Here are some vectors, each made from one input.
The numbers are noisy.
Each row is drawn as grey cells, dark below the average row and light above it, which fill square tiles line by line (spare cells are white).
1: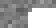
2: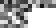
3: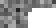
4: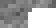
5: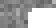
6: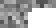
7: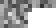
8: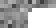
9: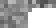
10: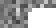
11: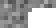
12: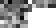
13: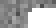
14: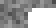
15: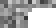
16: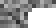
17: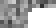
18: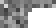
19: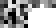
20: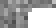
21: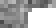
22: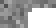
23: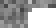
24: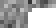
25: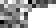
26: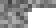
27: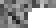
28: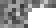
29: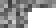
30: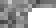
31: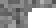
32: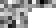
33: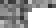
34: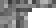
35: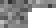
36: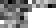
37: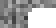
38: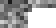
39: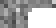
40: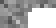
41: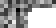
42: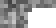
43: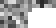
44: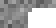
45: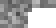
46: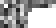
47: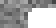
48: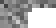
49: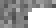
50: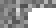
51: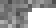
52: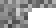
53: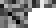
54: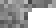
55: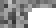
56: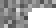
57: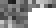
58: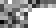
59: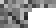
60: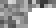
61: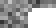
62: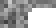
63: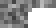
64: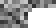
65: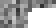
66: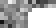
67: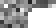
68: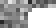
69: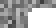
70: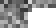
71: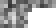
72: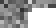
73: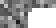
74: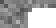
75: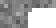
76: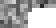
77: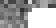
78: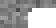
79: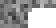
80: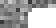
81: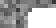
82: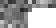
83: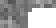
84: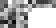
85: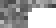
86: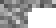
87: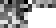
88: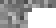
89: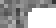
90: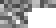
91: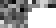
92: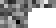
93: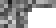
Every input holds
a point on a 5-point line, together with either a point on a 4-point line, or a point on a 5-point line.
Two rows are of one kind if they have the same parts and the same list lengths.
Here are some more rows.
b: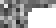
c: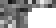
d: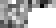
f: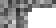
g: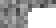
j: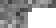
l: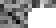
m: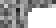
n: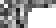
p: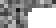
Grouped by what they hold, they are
b, d, n
c, f, g, j, l, m, p

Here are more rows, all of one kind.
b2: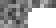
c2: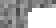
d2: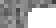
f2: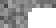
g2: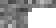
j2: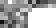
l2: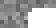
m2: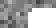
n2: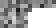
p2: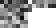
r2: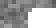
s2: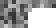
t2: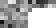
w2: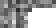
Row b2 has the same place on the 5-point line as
m2, p2, t2 and w2.
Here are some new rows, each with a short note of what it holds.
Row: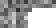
a point on a 4-point line and a point on a 5-point line
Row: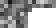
a point on each of two 5-point lines
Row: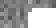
a point on a 4-point line and a point on a 5-point line
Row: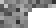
a point on a 4-point line and a point on a 5-point line
